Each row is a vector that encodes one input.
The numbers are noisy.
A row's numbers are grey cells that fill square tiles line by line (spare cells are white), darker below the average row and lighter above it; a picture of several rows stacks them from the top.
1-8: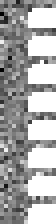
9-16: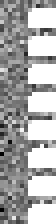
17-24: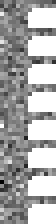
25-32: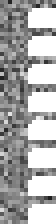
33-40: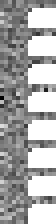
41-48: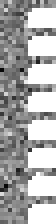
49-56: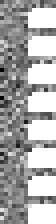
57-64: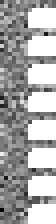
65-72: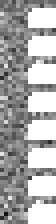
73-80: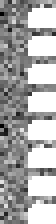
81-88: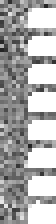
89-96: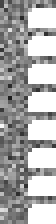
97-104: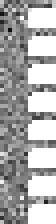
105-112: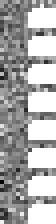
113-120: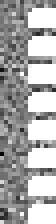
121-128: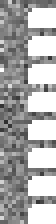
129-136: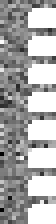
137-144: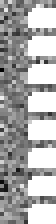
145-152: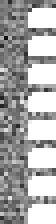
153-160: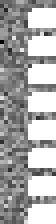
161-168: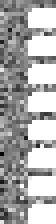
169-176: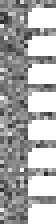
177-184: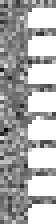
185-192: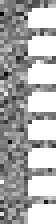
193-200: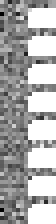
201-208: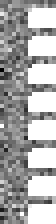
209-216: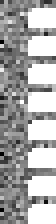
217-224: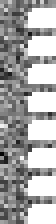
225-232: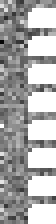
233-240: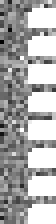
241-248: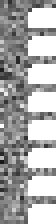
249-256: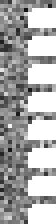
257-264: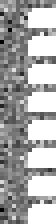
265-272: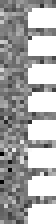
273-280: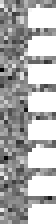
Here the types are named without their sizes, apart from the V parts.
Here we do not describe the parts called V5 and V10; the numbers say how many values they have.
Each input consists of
either two labels and three true/false values, or a value of V5 and a value of V10.
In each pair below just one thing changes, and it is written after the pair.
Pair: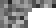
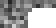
one of the three true/false values
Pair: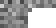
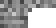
one of the three true/false values
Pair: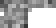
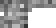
one of the two labels
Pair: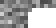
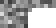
one of the three true/false values
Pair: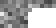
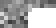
one of the three true/false values
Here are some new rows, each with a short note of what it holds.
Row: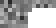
two labels and three true/false values
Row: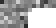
two labels and three true/false values
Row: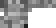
two labels and three true/false values
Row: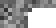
two labels and three true/false values
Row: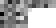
a value of V5 and a value of V10
